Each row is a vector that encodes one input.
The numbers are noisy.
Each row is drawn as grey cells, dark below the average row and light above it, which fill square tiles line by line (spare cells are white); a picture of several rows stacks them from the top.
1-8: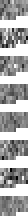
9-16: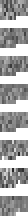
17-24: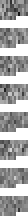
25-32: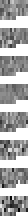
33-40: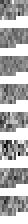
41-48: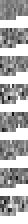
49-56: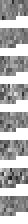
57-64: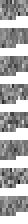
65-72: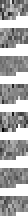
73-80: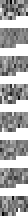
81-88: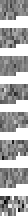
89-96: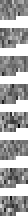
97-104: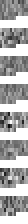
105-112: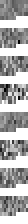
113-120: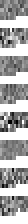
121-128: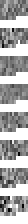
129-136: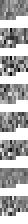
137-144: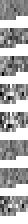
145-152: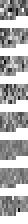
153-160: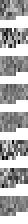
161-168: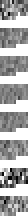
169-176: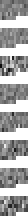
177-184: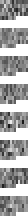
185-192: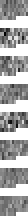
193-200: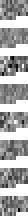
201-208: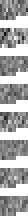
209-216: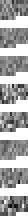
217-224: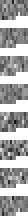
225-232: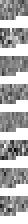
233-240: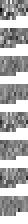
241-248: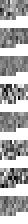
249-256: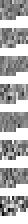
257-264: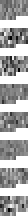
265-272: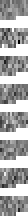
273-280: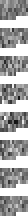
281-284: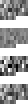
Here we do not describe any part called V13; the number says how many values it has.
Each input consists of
a point on a 9-point line, together with either a point on a 9-point line, or a value of V13.
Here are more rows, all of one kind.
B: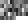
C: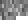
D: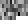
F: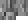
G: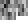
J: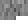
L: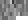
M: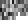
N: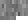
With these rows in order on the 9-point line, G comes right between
B and N.
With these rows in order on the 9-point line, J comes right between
D and N.
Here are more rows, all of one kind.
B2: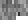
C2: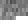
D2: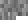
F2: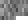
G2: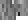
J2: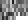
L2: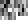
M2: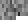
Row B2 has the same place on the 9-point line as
D2 and J2.
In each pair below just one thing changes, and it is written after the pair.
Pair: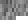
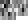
the value of V13
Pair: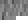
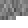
the place on the 9-point line
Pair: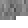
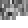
the place on the 9-point line
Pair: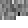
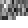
the value of V13
